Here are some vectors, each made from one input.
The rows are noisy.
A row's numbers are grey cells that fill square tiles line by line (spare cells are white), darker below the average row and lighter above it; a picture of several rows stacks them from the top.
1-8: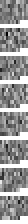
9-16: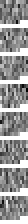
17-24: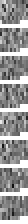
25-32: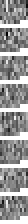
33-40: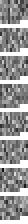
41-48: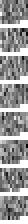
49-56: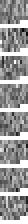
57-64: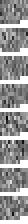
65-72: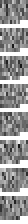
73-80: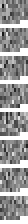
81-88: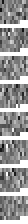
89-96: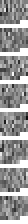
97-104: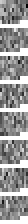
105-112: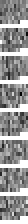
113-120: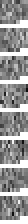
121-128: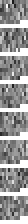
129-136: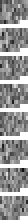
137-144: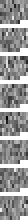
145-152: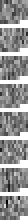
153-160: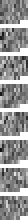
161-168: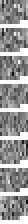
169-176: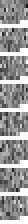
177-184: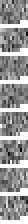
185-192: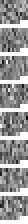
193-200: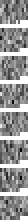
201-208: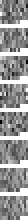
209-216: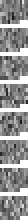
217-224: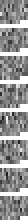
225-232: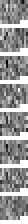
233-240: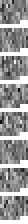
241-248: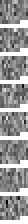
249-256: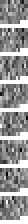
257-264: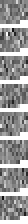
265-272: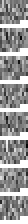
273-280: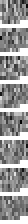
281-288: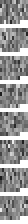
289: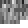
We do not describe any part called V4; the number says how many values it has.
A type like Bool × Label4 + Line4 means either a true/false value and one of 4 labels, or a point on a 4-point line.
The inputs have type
Line12 × (Line15 + V4).
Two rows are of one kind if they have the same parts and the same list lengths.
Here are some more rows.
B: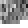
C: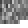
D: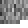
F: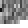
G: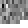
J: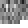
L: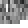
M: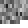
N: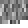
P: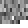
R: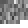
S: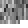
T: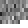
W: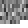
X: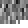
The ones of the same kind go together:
B, J, L, N, S, W, X
C, D, F, G, M, P, R, T

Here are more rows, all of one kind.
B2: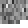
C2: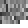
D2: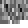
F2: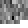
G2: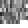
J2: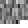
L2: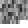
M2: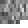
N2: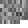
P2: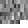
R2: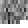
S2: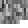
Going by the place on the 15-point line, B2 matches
C2 and M2.
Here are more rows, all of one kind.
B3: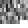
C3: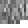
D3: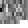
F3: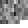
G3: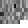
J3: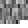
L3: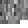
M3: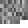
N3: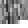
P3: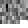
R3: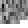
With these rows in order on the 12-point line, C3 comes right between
D3 and J3.
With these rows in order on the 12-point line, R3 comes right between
D3 and N3.
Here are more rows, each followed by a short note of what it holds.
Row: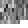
a point on a 12-point line and a value of V4
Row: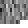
a point on a 12-point line and a point on a 15-point line
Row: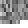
a point on a 12-point line and a value of V4
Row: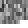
a point on a 12-point line and a point on a 15-point line
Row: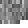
a point on a 12-point line and a point on a 15-point line
